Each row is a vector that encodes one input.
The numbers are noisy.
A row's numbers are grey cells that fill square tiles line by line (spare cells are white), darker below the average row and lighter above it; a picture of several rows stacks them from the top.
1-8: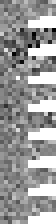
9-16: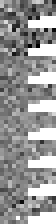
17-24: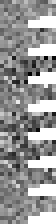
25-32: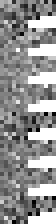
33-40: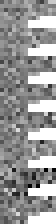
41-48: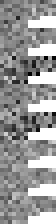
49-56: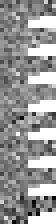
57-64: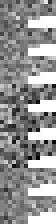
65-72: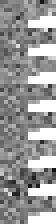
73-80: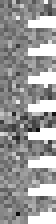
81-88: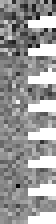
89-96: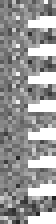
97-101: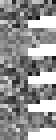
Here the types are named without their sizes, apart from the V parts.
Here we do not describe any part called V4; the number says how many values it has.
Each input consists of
either a true/false value and a value of V4, or a list of points on a line.
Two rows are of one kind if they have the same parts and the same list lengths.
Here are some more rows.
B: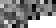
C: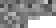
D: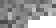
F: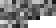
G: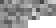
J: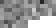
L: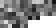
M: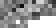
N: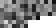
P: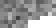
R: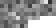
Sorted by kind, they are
B, F, L, N
C, R
D, G, J, P
M

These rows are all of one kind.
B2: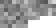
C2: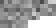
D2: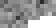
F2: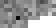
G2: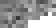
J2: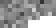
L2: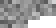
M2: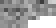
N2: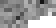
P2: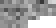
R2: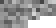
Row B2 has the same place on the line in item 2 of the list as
G2, M2, N2 and P2.
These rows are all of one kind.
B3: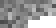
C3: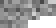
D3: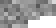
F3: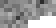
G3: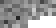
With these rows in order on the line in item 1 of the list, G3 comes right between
B3 and F3.
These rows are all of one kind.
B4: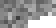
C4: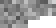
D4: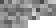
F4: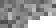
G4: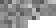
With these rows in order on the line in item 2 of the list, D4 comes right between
F4 and G4.
